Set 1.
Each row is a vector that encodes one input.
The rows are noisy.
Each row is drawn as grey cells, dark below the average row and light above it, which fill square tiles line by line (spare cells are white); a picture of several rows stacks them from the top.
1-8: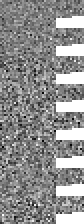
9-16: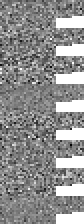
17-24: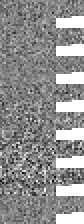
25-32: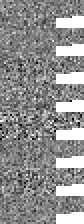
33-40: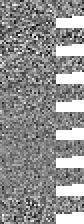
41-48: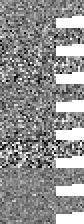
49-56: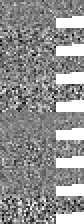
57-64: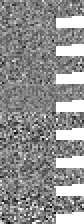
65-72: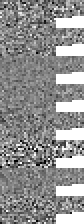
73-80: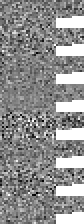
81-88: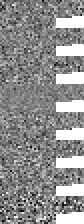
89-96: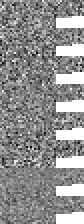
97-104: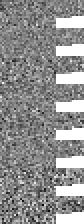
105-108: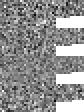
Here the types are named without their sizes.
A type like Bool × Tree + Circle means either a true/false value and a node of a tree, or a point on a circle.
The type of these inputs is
List(Line × Line).
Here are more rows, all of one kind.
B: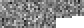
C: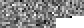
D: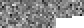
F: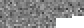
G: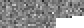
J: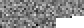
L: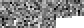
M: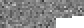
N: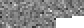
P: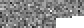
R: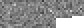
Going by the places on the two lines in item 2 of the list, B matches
C, L and M.
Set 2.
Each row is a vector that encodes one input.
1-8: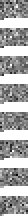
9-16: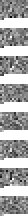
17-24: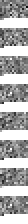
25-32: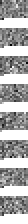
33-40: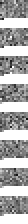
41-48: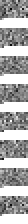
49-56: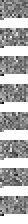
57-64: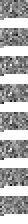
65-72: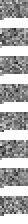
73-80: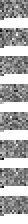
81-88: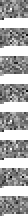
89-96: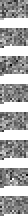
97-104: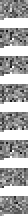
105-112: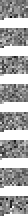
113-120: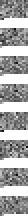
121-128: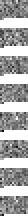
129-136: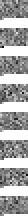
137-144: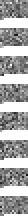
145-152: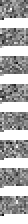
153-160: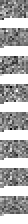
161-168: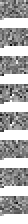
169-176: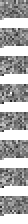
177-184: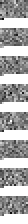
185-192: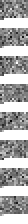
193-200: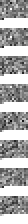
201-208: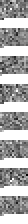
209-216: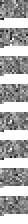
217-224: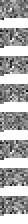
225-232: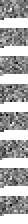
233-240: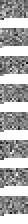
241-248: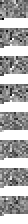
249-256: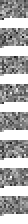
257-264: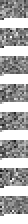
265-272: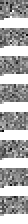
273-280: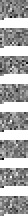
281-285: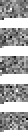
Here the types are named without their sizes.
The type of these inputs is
Bool × Circle.
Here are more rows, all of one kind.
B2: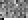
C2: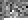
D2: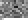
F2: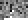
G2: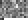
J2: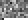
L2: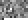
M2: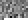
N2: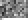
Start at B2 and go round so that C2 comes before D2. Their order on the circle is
B2, F2, C2, N2, D2, M2, L2, J2, G2.
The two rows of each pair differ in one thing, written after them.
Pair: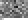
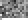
the true/false value
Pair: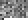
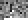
the true/false value
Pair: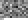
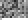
the true/false value
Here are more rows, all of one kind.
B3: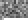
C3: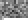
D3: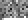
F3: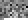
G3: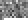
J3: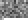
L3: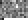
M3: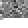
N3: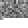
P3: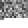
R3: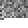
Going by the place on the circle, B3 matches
C3, J3 and N3.
